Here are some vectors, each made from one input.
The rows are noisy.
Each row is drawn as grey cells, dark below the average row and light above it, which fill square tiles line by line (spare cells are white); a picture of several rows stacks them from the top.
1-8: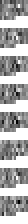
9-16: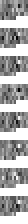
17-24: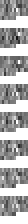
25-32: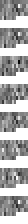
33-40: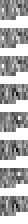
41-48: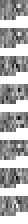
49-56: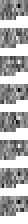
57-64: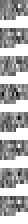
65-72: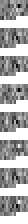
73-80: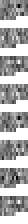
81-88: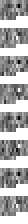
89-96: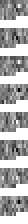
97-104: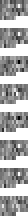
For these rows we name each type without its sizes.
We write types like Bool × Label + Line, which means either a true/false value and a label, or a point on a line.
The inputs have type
Bool × (Line + Tree).
